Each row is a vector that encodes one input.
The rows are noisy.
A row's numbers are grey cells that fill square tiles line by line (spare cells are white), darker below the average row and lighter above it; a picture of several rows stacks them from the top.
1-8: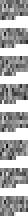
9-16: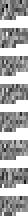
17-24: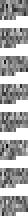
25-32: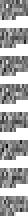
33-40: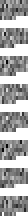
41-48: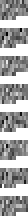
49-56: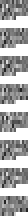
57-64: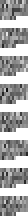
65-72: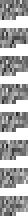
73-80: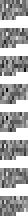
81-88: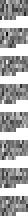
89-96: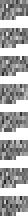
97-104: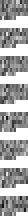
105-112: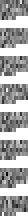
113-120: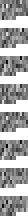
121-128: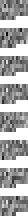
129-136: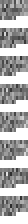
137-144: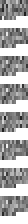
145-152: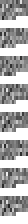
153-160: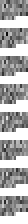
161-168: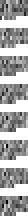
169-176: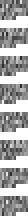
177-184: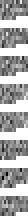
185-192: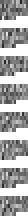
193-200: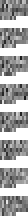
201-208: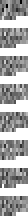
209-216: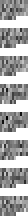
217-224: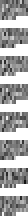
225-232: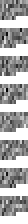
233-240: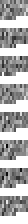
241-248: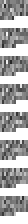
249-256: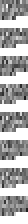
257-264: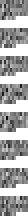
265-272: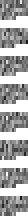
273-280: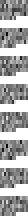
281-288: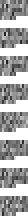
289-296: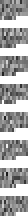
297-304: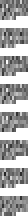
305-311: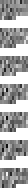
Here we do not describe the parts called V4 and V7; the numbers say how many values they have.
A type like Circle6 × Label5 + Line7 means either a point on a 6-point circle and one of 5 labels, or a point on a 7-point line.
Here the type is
Bool × V7 + Line8 × V4.
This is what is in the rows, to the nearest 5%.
About 50% of them hold a point on an 8-point line and a value of V4. The rest hold a true/false value and a value of V7.
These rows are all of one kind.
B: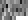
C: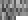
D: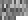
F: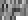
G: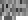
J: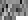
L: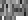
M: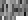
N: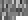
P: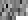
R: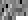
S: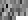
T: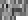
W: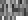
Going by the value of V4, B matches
J, P, R and S.
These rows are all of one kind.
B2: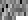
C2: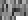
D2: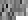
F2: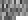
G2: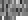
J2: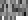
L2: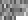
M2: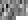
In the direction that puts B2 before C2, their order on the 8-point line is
J2, G2, B2, F2, D2, C2, L2, M2.
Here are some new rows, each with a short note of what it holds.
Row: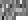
a true/false value and a value of V7
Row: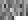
a true/false value and a value of V7
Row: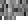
a point on an 8-point line and a value of V4
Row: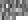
a true/false value and a value of V7
